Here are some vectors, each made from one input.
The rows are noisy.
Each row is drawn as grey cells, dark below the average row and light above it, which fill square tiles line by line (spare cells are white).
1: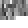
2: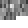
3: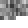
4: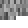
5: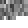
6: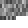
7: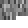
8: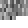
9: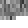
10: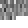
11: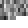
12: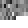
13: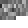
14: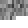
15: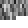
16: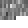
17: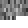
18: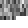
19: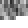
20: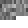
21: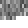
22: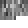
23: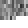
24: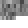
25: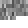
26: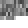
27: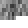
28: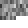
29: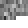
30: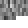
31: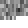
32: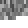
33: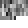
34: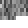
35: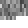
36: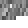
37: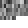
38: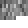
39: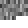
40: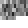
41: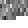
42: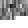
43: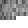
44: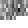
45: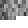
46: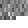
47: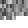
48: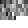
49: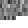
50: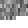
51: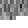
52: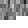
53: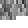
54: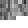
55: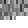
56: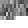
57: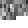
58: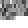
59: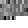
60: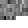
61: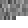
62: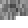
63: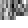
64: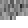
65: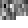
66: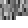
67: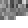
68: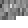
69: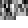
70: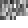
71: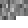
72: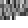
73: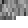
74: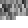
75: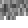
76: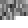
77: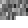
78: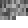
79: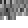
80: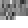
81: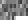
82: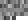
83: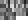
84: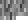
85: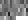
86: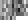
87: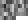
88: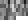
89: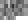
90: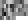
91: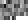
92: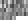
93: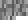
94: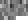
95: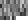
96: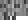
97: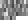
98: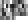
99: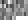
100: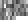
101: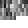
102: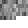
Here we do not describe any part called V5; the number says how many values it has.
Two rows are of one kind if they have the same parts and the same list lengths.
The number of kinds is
2.
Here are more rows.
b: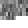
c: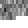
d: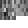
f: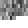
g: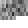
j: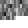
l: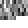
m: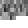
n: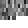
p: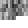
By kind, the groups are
b, d, j, n, p
c, f, g, l, m

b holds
a true/false value and a value of V5.
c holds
a point on a 7-point line and a true/false value.
